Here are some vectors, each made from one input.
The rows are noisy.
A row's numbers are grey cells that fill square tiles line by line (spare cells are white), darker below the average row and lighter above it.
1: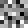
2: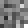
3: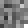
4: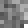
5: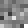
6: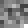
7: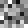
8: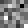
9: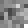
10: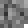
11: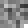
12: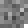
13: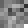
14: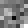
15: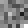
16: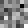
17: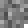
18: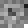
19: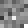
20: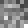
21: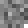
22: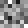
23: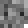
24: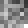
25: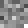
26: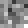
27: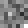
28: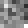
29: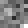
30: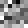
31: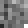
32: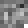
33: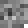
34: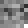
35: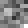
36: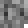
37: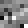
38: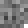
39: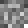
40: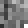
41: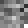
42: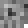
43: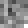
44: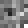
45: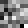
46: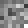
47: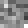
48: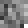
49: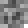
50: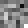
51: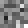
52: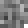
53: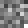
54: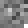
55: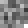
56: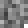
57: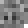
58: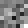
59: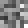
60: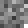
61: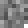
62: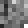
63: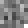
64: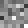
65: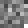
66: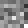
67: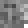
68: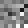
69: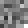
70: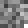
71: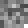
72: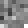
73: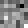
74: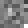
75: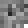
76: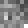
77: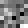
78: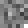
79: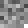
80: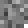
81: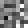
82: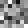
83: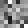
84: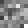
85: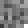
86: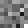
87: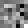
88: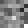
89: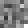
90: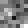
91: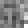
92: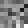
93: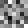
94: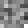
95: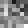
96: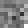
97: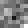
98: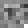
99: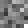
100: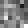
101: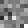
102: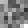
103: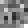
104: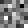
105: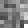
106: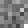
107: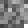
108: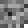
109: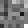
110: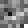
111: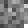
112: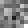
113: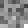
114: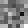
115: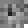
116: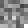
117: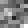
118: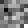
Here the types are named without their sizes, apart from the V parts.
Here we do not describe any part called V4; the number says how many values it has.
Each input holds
a list of items, each a true/false value and a value of V4.
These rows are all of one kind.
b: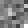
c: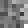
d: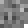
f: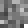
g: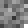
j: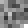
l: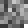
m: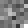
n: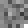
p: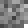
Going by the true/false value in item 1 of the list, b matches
j, m and n.
